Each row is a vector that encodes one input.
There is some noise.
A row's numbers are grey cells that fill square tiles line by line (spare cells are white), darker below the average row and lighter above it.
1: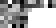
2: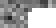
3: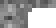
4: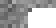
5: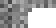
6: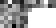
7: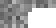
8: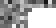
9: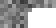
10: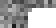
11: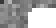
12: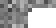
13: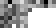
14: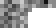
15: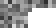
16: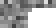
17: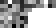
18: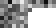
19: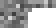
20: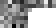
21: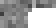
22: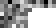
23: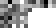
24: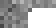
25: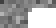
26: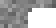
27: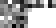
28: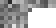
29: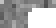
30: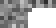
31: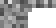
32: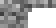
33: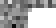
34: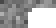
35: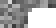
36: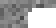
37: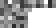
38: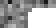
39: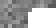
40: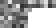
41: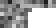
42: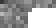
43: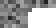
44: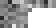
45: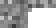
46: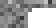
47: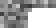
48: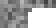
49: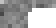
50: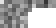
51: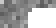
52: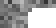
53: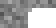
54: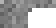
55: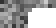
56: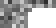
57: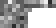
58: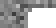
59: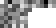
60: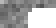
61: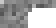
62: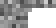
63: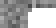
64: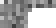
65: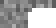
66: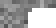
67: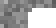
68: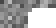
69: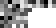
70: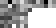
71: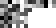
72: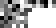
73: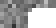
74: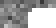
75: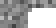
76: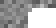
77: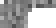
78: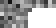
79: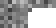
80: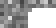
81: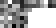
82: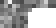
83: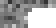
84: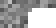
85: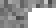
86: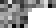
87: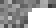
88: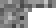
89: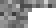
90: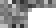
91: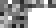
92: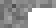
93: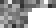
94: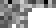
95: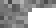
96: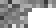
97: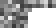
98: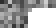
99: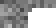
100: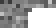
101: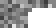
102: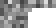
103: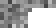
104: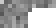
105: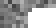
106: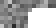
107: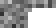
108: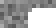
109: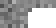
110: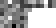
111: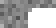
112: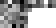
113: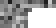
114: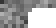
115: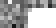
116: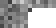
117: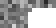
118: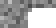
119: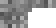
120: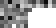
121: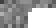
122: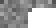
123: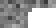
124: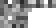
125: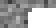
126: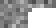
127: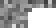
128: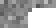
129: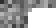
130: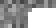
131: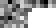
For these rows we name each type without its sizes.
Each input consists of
two labels, together with either a label, or a point on a line.
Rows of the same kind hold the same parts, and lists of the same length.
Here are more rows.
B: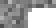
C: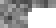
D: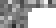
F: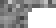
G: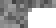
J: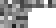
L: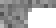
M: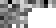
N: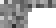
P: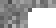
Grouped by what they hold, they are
B, D, F, J, L, M, N, P
C, G

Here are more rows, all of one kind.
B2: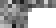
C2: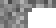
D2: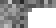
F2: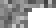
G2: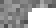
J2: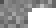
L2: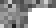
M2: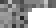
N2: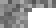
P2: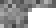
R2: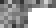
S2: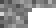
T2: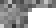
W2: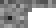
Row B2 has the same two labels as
L2, P2 and T2.
